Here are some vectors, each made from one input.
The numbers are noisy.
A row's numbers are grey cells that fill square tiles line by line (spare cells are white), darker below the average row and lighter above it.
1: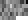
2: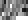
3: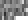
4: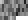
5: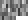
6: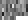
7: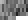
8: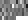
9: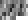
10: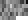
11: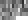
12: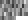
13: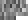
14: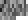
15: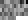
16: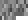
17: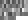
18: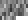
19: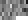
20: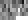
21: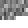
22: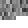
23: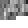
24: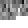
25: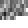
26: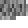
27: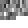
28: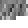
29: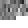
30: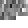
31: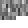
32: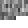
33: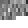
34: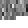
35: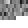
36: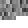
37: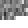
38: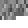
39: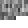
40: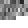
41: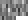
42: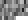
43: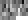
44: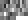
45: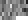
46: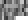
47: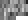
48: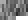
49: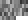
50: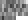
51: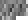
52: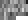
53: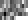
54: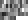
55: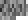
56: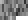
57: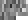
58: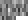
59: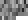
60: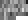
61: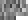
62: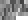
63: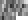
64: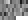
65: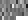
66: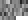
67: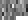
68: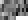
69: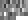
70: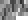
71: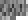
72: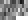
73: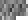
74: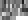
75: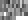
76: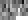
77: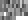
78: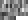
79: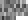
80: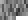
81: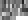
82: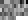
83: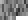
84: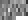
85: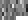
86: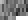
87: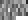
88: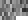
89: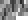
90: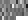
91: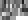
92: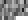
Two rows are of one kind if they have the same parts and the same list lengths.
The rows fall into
2 kinds.
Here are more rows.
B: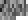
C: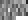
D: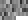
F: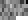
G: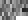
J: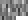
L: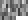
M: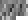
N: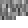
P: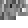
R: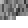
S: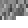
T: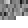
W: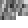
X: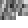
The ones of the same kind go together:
B, M, R, S
C, D, F, G, J, L, N, P, T, W, X

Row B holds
a node of a 9-node tree.
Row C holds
four true/false values.
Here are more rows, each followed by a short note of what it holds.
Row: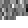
a node of a 9-node tree
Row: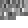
four true/false values
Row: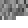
a node of a 9-node tree
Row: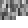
four true/false values
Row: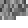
a node of a 9-node tree
